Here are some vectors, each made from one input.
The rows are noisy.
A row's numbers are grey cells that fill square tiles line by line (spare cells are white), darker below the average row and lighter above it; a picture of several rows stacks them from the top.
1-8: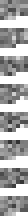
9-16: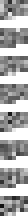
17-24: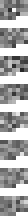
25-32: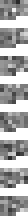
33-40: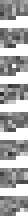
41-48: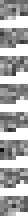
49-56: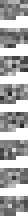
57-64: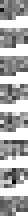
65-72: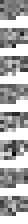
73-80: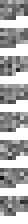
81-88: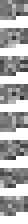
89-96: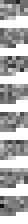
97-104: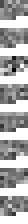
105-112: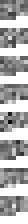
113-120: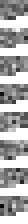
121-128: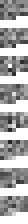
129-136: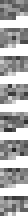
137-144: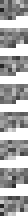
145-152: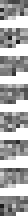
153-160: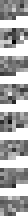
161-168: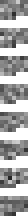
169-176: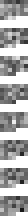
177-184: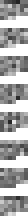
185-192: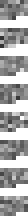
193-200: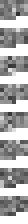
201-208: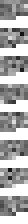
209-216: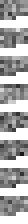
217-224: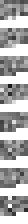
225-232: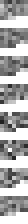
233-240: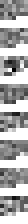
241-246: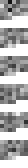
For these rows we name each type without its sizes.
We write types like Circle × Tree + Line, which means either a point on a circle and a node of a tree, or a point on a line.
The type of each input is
List(Line).
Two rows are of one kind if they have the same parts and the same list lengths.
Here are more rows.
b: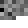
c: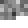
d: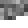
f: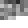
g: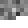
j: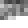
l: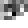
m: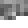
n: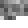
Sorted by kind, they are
b, c, d, n
f, j
g, m
l

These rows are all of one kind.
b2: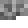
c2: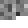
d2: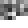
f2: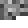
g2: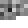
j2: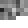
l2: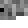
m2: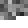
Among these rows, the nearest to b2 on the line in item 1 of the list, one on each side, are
c2 and g2.
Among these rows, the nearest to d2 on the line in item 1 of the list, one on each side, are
f2 and m2.
